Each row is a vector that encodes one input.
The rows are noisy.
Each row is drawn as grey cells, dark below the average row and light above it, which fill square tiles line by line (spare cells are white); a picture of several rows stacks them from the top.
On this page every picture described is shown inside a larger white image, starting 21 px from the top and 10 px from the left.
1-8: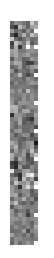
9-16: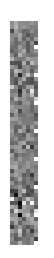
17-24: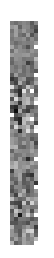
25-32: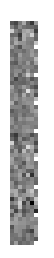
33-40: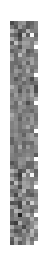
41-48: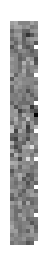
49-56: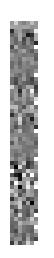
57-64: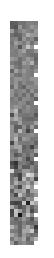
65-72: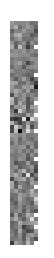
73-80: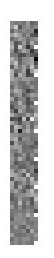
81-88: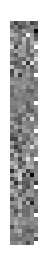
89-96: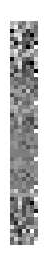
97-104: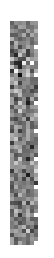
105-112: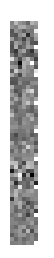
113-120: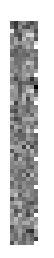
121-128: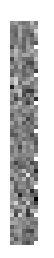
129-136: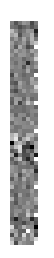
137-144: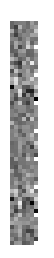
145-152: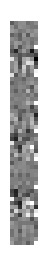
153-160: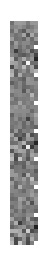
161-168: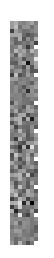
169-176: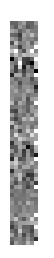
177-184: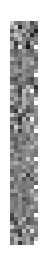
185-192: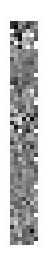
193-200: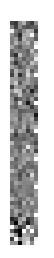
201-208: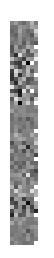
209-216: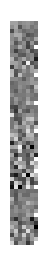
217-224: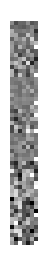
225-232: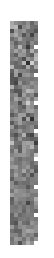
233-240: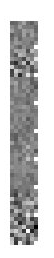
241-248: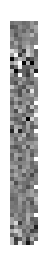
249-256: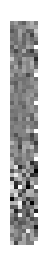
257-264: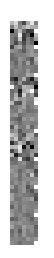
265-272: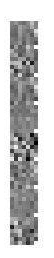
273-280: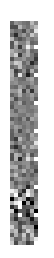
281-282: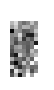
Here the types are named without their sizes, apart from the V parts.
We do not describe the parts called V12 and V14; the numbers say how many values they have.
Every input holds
a point on a line, together with either a point on a line, or a value of V12 and a value of V14.
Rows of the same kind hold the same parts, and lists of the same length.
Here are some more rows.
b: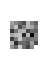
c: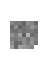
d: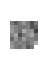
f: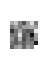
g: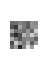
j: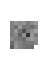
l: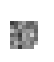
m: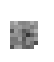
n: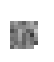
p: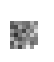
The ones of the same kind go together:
b, c, f, g, n, p
d, j, l, m

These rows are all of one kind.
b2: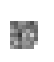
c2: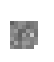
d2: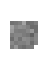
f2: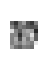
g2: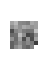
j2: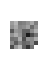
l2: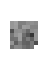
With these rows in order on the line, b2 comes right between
g2 and l2.
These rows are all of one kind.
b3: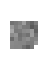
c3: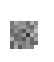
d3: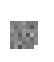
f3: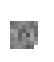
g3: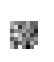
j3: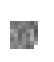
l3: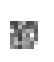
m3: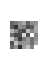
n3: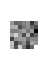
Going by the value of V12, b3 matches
c3, d3 and g3.
